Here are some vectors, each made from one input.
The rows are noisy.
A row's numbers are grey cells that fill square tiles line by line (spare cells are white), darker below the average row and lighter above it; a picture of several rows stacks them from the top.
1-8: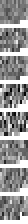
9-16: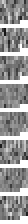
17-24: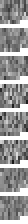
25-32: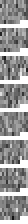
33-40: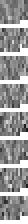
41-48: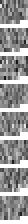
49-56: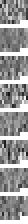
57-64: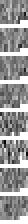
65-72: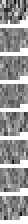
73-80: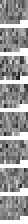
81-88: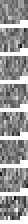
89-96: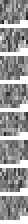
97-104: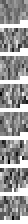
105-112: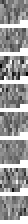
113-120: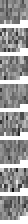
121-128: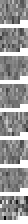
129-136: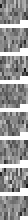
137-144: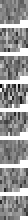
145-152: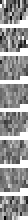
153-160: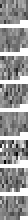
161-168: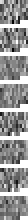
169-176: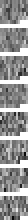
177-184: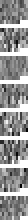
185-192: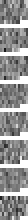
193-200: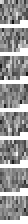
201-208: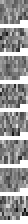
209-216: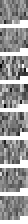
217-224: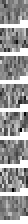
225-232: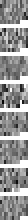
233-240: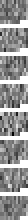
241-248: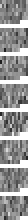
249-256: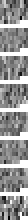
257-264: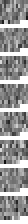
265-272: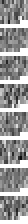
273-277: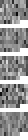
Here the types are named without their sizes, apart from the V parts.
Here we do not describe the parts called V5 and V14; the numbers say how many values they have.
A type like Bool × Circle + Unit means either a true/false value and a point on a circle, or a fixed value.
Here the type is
Bool × V5 × V14 + Tree + Unit.
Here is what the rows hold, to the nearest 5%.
A few of them hold a fixed value. About 45% of them hold a node of a tree. The rest hold a true/false value, a value of V5 and a value of V14.
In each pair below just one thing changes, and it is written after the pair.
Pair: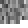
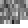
the value of V14
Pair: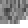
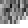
the value of V5
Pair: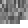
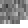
the value of V5
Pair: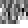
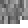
the value of V5
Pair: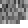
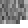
the value of V5
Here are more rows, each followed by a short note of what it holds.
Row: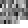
a node of a tree
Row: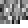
a node of a tree
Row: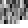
a node of a tree
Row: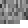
a node of a tree
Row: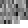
a node of a tree
